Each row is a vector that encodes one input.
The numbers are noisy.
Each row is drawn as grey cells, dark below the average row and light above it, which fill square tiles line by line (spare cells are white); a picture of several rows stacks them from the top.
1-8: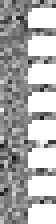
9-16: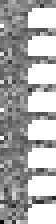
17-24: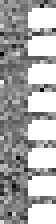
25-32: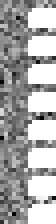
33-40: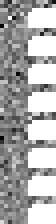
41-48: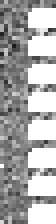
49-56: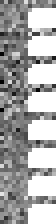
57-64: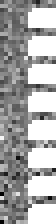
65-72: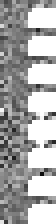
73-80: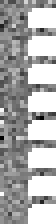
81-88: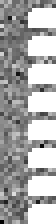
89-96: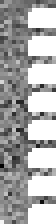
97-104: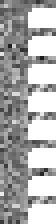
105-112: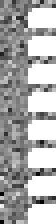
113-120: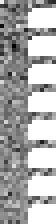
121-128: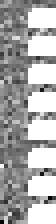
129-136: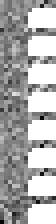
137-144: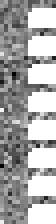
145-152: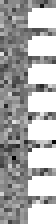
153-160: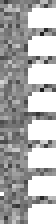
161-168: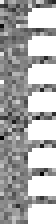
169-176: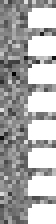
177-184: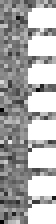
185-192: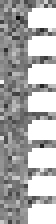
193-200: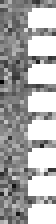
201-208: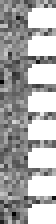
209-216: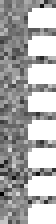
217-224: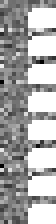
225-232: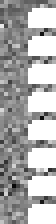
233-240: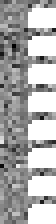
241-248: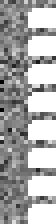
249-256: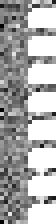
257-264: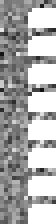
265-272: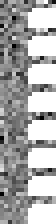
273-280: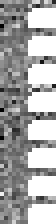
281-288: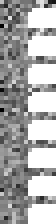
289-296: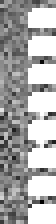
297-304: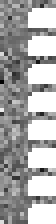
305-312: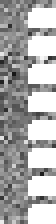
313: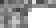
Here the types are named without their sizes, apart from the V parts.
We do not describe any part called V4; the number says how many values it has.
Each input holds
a value of V4, together with either a point on a circle and a true/false value, or a list of points on a line.
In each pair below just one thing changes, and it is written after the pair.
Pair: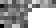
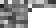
the value of V4
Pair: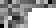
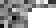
the true/false value
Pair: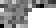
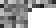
the true/false value
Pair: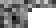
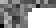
the true/false value
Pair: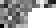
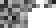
the true/false value
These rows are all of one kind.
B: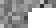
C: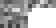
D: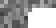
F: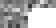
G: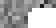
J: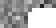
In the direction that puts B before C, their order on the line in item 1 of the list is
J, B, G, D, F, C.
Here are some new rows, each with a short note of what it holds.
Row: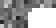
a value of V4, together with the empty list
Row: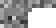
a value of V4, together with the empty list
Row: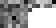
a point on a circle, a true/false value and a value of V4
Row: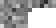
a value of V4, together with a list of two items
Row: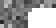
a value of V4, together with the empty list
